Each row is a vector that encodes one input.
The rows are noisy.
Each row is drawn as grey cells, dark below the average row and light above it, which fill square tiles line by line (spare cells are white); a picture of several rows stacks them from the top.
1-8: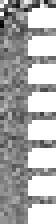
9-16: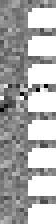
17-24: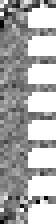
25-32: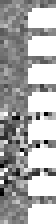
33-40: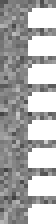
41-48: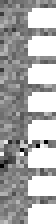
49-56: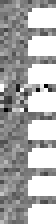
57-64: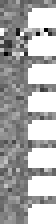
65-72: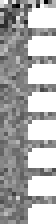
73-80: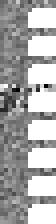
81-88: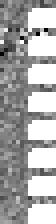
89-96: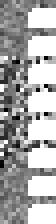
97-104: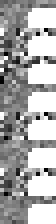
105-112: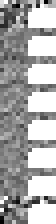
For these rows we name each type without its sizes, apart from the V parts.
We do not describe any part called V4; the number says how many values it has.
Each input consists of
either a label and a point on a line, or a value of V4.
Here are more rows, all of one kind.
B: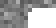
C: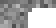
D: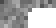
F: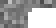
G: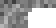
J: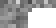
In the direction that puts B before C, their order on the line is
F, B, J, D, C, G.
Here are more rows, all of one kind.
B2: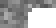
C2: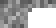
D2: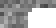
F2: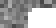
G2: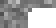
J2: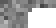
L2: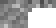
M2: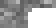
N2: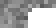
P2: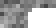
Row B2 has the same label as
F2, N2 and P2.
